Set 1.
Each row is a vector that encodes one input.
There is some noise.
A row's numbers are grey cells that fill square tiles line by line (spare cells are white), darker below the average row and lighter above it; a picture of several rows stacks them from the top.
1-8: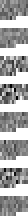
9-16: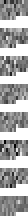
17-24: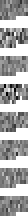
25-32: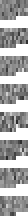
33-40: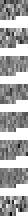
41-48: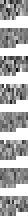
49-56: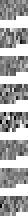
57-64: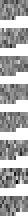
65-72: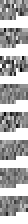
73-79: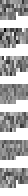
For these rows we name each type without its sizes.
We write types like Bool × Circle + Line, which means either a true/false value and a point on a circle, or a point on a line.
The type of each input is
Label + Line.
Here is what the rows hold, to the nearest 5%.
About 55% of them hold a label. The rest hold a point on a line.
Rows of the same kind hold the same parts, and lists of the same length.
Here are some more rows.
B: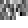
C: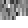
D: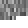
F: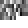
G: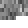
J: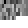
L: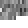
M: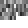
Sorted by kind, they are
B, D, F, G
C, J, L, M

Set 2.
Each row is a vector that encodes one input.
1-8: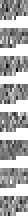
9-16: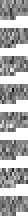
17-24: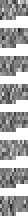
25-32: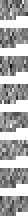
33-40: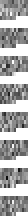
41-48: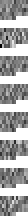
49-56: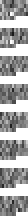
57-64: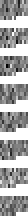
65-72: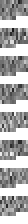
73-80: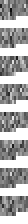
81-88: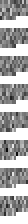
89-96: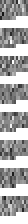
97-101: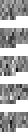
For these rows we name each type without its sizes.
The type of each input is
(Circle + Unit) × Label.
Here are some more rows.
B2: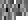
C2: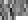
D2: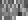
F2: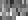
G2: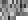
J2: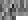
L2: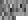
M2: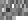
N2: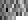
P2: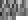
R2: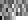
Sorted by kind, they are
B2, D2, F2, G2, M2, N2, R2
C2, J2, L2, P2

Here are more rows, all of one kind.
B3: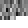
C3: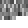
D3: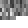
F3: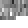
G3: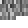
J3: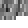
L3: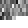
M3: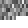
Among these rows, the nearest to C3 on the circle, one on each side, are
J3 and L3.
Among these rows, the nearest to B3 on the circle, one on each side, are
G3 and J3.
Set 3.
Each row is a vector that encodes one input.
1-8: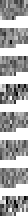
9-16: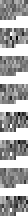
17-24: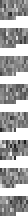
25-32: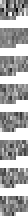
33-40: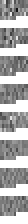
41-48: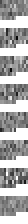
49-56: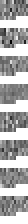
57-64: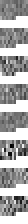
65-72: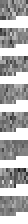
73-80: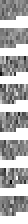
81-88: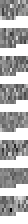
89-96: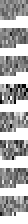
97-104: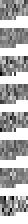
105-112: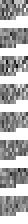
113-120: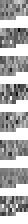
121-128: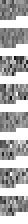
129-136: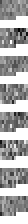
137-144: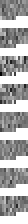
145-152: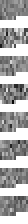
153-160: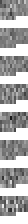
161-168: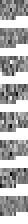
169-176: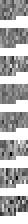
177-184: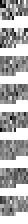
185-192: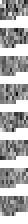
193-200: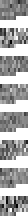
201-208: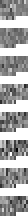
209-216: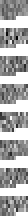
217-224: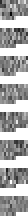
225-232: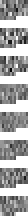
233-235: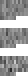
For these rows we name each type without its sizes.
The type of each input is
List(Line).
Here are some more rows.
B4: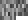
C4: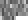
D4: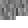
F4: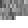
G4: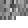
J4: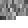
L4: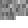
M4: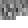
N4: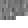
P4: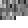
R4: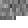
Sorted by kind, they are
B4, F4, L4
C4, D4, G4, M4, N4, P4, R4
J4

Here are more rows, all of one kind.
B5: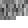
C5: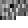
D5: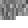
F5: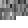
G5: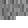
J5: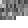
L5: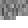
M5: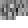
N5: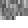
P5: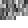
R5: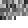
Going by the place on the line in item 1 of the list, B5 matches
D5, G5, J5 and R5.
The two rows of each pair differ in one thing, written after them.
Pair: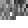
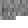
the place on the line in item 2 of the list
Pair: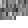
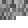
the place on the line in item 1 of the list
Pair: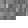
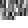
the place on the line in item 1 of the list
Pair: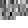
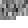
the place on the line in item 1 of the list
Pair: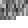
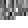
the place on the line in item 2 of the list
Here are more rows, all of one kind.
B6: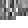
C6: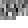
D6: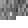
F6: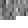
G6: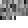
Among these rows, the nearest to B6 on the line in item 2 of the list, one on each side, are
D6 and G6.
